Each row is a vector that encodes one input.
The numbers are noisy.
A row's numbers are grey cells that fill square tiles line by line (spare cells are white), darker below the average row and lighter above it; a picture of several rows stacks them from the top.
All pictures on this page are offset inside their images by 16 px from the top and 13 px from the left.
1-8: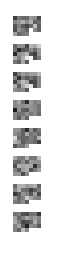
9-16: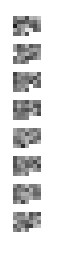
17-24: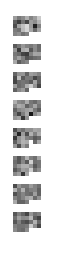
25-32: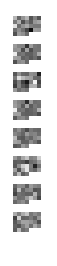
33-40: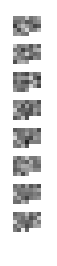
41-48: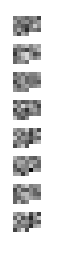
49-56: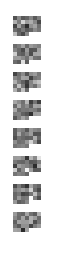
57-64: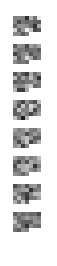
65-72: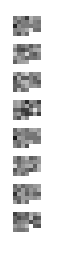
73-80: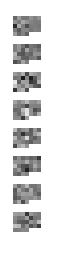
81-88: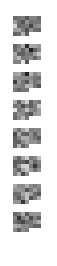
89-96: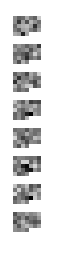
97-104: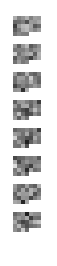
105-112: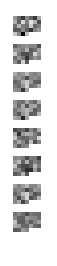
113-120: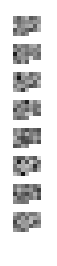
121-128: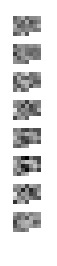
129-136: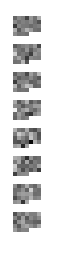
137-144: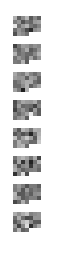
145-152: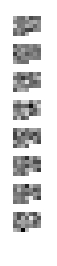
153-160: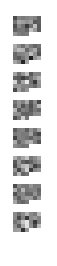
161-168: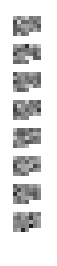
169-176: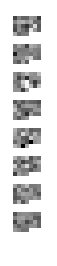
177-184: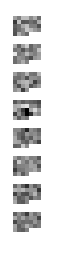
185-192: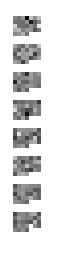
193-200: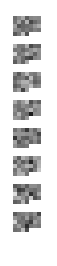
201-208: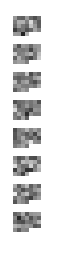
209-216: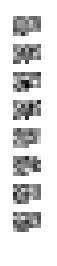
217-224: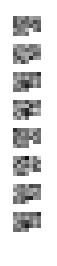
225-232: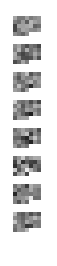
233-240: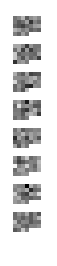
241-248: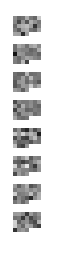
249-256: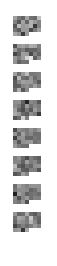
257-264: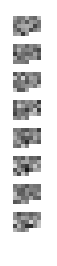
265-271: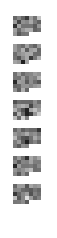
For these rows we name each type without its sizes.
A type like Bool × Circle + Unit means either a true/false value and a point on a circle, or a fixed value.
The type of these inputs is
Line × (Line + Tree).
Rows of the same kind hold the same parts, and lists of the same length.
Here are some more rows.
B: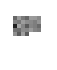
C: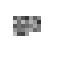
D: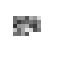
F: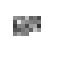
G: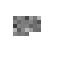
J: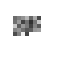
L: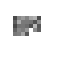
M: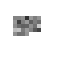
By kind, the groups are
B, C, D, F, G, L
J, M

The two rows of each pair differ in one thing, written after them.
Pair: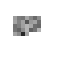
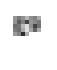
the node of the tree
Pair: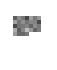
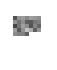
the place on the line
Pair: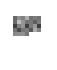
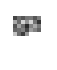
the place on the line
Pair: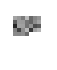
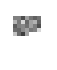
the node of the tree
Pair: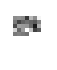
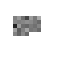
the place on the line
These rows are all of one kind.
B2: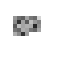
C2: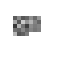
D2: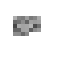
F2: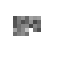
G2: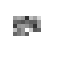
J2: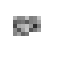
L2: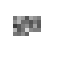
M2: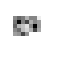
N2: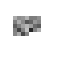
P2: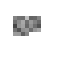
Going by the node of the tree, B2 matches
C2, J2 and M2.
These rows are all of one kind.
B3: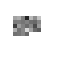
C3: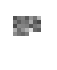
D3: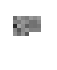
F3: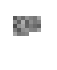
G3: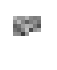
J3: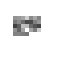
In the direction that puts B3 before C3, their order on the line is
B3, C3, D3, F3, J3, G3.
